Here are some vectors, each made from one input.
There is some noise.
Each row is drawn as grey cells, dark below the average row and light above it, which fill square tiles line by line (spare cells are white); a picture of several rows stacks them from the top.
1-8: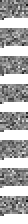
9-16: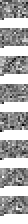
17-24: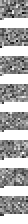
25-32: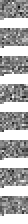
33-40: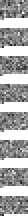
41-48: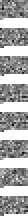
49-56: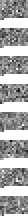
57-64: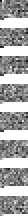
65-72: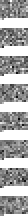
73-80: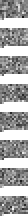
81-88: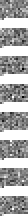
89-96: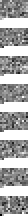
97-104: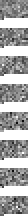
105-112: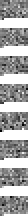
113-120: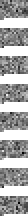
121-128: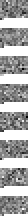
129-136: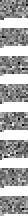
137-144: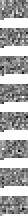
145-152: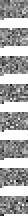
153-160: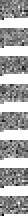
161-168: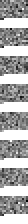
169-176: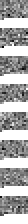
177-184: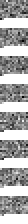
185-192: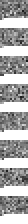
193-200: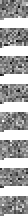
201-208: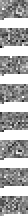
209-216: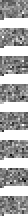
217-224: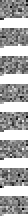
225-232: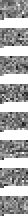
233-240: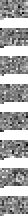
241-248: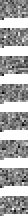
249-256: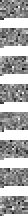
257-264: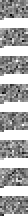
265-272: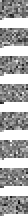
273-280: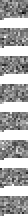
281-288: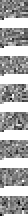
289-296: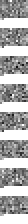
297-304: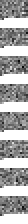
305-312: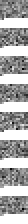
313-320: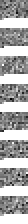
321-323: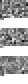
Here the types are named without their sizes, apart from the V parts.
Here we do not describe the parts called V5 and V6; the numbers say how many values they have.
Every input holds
a point on a line, together with either a point on a circle, or a true/false value, a value of V5 and a value of V6.
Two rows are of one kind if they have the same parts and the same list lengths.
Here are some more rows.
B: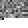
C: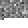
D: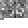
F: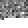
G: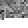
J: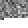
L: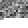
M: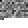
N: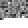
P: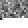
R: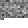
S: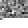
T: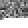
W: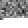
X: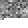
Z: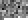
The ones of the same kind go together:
B, C, D, F, G, J, M, R, X
L, N, P, S, T, W, Z

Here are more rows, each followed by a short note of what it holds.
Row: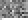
a point on a line, a true/false value, a value of V5 and a value of V6
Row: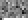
a point on a line, a true/false value, a value of V5 and a value of V6
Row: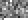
a point on a circle and a point on a line
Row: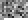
a point on a line, a true/false value, a value of V5 and a value of V6
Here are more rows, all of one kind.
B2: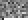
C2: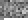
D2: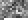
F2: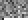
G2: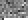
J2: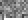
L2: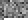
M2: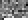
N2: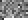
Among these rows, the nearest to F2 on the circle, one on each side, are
B2 and N2.
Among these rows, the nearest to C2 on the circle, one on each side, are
J2 and N2.
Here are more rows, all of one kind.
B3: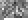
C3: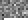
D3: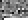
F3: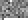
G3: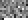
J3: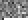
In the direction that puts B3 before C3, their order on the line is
B3, F3, C3, J3, D3, G3.
